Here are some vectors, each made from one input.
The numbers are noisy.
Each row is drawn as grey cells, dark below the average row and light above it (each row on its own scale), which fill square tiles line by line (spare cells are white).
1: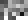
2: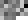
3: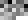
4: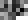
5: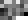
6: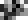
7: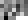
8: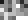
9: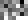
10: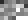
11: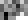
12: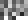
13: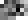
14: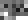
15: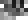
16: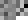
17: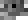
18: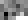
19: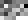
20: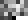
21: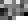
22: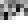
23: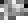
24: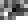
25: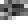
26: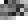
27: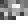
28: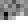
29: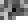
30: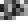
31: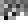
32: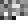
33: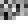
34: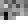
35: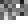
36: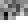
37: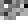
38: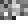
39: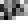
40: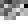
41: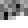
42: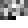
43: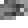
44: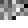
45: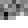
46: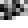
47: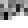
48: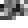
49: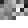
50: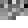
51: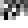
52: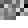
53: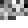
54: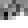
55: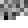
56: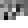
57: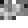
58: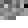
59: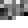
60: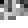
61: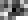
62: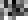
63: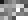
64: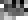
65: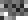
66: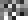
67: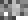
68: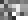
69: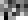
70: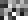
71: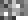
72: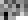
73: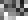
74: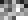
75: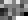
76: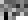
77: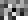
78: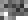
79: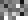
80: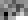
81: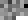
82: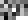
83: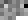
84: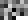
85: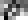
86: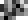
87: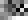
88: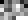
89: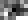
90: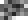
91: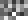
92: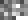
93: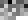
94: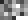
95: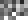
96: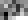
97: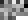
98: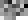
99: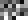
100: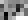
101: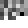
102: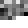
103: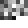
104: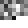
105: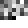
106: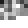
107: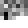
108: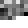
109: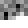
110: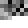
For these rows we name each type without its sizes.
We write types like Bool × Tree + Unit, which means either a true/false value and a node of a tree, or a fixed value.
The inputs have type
Bool × Bool × Bool × Circle + Unit.
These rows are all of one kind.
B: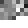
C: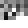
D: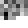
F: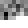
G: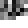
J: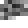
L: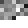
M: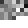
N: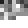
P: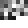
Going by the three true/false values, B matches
G and M.
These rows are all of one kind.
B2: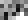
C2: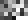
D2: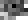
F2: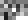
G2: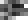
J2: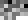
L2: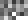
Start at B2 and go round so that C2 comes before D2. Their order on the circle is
B2, F2, J2, C2, L2, D2, G2.
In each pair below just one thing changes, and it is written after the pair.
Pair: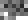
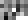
the place on the circle
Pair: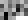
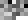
the place on the circle
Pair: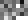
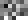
one of the three true/false values
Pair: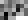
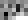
one of the three true/false values
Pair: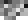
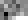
the place on the circle
